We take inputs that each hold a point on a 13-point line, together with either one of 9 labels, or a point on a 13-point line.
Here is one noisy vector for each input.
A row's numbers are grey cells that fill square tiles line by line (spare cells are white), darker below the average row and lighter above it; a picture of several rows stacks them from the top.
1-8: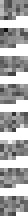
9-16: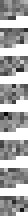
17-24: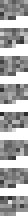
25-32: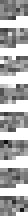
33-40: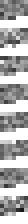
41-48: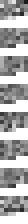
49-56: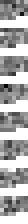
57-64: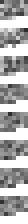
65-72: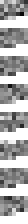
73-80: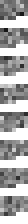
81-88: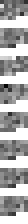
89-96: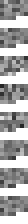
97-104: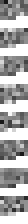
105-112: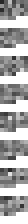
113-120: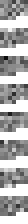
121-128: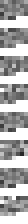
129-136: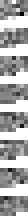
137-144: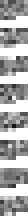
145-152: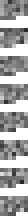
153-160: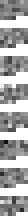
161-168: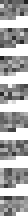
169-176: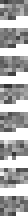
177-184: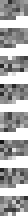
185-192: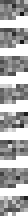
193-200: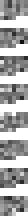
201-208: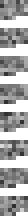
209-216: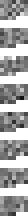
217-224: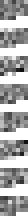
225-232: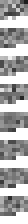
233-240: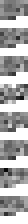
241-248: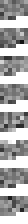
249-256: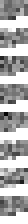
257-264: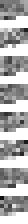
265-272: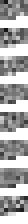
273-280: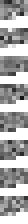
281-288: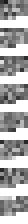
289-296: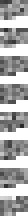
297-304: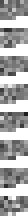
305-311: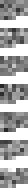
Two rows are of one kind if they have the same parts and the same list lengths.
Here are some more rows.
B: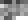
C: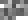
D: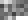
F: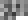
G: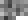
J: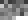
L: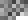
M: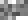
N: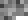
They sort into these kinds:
B, C, J, L
D, F, G, M, N

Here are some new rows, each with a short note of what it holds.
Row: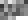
a point on each of two 13-point lines
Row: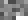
a point on each of two 13-point lines
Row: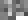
a point on each of two 13-point lines
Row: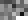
one of 9 labels and a point on a 13-point line
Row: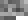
a point on each of two 13-point lines
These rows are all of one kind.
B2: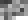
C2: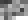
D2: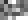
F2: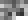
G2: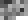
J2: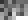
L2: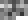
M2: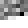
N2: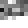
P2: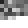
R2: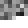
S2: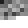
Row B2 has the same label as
C2, G2 and S2.
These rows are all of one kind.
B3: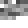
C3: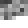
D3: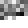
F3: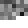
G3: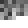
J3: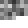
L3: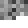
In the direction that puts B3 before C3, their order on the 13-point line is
D3, B3, C3, G3, J3, L3, F3.
